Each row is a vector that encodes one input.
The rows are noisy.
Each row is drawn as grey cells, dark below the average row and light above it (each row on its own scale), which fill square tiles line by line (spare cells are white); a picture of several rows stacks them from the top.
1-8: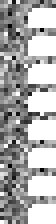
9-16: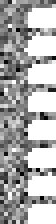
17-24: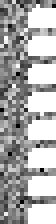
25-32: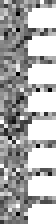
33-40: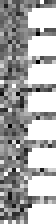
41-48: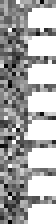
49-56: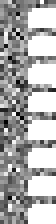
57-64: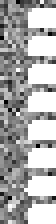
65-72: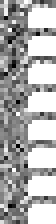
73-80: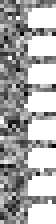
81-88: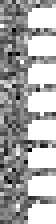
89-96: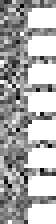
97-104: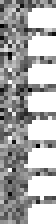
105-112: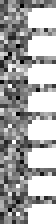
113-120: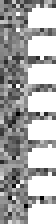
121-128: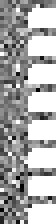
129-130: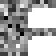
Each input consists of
one of 9 labels and four true/false values, together with either a fixed value, or a node of an 8-node tree.
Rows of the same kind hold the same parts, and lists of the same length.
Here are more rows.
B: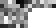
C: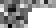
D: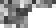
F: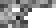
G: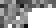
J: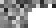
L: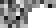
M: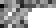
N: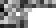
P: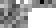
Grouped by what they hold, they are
B, F, G, J, M, N
C, D, L, P

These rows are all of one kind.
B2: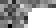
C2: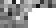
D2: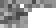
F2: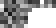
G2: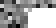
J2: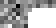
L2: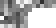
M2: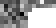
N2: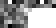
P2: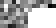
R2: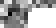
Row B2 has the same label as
D2, M2 and N2.
